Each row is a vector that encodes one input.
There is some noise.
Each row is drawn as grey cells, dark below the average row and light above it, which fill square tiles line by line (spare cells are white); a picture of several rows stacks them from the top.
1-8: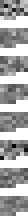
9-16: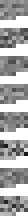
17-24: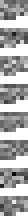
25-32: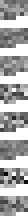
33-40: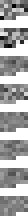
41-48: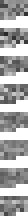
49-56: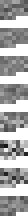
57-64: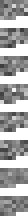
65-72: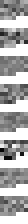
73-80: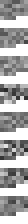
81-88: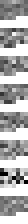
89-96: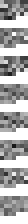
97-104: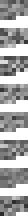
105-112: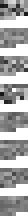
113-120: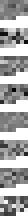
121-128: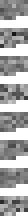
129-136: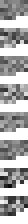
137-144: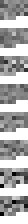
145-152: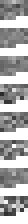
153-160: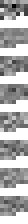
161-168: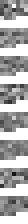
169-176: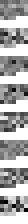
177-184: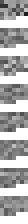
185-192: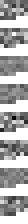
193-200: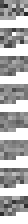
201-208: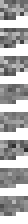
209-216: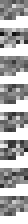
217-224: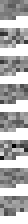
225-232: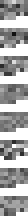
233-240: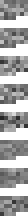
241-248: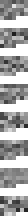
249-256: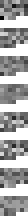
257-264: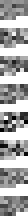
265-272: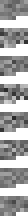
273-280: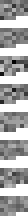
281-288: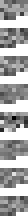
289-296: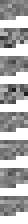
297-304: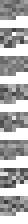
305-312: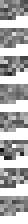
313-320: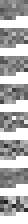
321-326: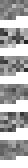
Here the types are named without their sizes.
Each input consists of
a label.
